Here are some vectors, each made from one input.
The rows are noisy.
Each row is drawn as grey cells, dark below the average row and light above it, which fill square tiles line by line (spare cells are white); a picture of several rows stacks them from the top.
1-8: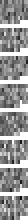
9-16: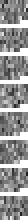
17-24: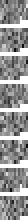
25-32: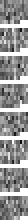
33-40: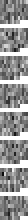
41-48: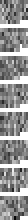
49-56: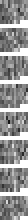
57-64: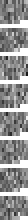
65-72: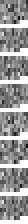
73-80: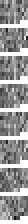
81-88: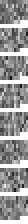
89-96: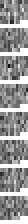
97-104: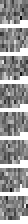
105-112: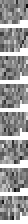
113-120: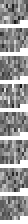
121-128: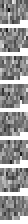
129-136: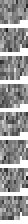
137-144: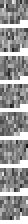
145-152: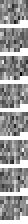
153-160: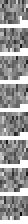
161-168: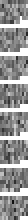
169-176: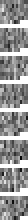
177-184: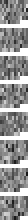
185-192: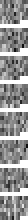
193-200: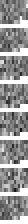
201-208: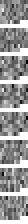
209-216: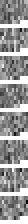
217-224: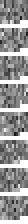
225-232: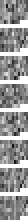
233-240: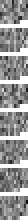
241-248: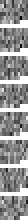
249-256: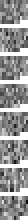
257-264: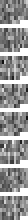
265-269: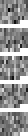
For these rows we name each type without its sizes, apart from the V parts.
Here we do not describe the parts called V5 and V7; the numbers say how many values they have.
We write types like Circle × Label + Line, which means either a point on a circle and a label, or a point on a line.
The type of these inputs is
Circle × (Label + V5 × V7).
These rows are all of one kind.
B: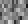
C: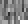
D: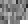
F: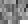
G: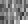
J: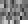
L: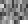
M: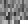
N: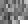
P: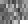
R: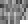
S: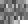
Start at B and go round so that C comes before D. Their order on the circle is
B, L, J, M, C, N, S, P, G, R, D, F.
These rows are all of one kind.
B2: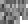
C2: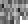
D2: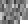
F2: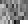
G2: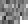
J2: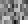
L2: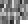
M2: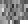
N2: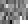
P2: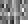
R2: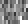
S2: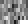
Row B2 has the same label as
C2, J2 and R2.
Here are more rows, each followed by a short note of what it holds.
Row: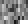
a point on a circle and a label
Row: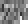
a point on a circle and a label
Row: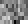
a point on a circle and a label
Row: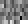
a point on a circle, a value of V5 and a value of V7
